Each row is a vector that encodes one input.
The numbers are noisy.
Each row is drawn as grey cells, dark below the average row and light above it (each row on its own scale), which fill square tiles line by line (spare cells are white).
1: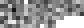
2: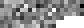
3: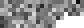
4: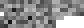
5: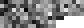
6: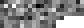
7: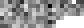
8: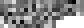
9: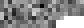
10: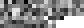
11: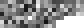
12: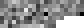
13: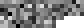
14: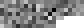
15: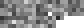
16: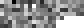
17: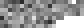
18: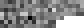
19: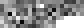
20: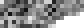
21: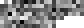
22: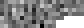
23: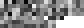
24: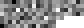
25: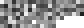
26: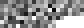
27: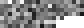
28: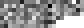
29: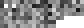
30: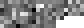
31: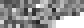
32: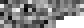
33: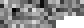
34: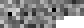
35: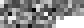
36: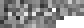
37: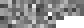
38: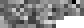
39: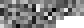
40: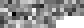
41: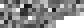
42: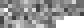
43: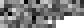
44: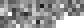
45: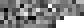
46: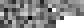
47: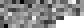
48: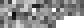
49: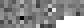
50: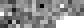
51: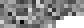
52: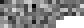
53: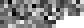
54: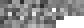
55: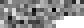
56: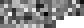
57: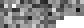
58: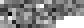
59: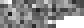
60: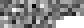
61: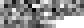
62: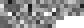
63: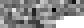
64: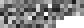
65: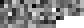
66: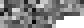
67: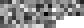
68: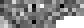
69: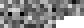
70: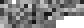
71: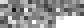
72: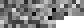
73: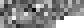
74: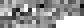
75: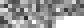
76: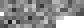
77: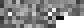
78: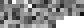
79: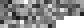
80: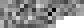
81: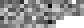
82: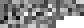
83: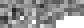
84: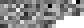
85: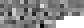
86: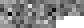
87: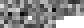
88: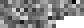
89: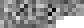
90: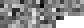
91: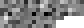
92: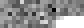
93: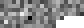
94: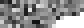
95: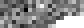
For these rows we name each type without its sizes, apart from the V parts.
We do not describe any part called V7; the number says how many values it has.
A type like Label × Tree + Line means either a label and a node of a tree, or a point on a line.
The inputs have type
(Line + Tree) × V7.
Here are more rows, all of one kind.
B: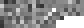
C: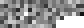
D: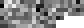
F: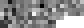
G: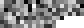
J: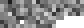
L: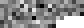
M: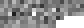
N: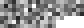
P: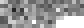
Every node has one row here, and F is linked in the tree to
L.
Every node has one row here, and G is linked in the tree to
B, J and L.
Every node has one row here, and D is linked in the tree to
J.
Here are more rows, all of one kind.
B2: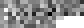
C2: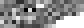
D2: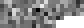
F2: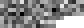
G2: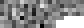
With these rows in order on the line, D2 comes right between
C2 and F2.
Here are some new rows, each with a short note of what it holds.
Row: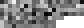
a point on a line and a value of V7
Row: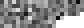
a point on a line and a value of V7
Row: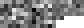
a point on a line and a value of V7
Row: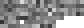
a node of a tree and a value of V7
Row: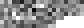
a point on a line and a value of V7
